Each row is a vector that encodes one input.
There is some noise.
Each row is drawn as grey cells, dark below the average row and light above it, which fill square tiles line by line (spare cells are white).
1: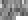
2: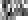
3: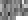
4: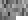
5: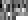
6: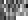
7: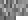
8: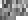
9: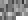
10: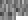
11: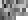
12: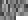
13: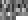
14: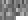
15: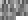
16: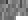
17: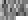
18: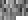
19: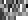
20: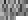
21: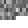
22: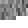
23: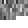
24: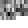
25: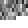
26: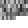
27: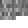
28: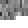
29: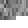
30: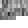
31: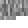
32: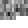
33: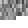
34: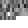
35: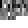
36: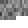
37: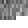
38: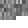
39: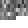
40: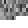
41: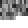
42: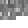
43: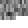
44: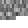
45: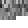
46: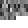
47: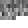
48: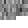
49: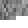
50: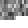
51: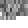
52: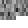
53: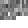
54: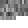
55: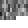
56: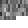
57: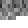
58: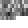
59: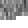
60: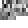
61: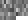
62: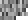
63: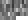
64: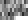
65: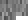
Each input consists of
a point on a 7-point line and a true/false value.
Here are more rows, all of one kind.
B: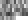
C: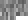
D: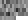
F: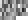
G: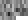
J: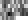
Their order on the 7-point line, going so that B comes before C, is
J, B, C, D, F, G.
